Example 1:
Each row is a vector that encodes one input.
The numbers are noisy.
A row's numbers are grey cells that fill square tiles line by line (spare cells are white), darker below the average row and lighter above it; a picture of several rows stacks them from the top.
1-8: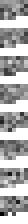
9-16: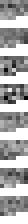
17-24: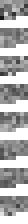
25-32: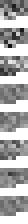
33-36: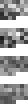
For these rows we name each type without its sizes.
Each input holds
a point on a line.
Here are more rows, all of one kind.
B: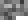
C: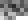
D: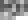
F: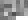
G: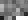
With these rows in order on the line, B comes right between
C and G.
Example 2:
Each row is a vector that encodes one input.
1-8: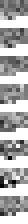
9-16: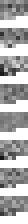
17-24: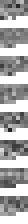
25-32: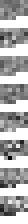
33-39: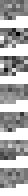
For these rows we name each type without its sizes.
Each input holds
a point on a line.
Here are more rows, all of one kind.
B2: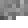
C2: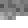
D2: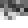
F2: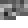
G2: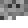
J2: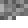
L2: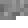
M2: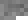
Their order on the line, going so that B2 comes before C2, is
L2, B2, C2, D2, J2, M2, G2, F2.
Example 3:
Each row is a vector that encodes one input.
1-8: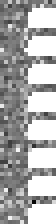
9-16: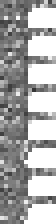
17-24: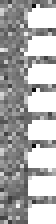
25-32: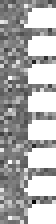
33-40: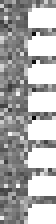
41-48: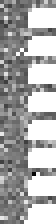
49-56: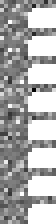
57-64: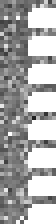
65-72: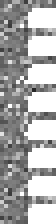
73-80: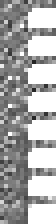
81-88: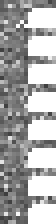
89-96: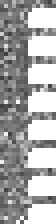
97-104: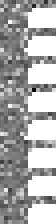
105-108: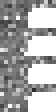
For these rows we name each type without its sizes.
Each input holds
a point on a circle.
